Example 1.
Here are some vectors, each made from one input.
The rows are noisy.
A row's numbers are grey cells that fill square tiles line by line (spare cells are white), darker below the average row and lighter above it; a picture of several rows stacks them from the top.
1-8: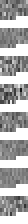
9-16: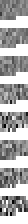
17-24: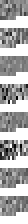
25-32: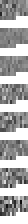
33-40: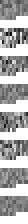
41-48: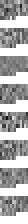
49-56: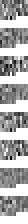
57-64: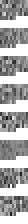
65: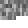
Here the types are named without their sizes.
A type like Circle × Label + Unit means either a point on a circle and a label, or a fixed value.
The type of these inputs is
Bool × Bool × Bool × Bool × Line.
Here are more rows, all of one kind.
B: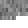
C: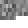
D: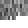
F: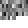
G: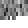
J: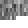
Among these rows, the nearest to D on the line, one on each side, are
B and G.
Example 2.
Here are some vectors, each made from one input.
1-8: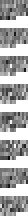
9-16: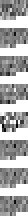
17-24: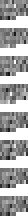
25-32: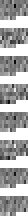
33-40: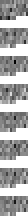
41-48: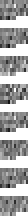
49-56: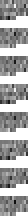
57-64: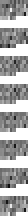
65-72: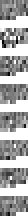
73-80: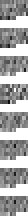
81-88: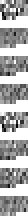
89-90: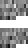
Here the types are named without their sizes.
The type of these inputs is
List(Line).
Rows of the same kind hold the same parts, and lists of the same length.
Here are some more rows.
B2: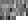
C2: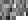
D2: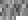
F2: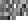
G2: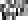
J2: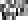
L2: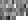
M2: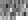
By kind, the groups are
B2, C2, F2, L2
D2, M2
G2, J2

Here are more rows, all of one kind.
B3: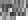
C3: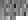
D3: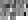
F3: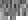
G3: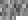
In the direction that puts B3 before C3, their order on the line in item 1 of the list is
B3, D3, G3, C3, F3.
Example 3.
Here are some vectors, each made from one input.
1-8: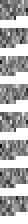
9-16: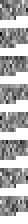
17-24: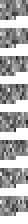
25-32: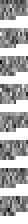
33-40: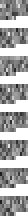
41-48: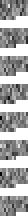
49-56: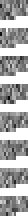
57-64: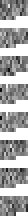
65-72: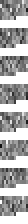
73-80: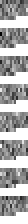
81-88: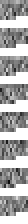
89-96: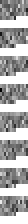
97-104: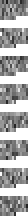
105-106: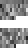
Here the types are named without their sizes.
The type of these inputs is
Circle + Tree.
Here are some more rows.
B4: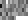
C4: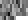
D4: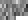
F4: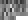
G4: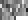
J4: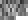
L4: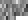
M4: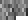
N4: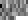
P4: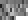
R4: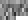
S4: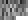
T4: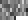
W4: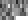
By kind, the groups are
B4, C4, F4, J4, N4, P4, S4, W4
D4, G4, L4, M4, R4, T4

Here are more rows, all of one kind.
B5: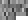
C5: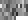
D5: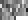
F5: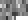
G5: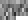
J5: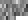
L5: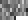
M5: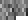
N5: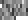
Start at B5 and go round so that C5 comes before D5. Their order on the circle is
B5, G5, J5, F5, C5, N5, D5, L5, M5.
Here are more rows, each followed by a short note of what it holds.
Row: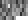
a node of a tree
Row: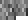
a point on a circle
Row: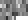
a point on a circle
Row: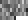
a point on a circle
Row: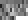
a node of a tree
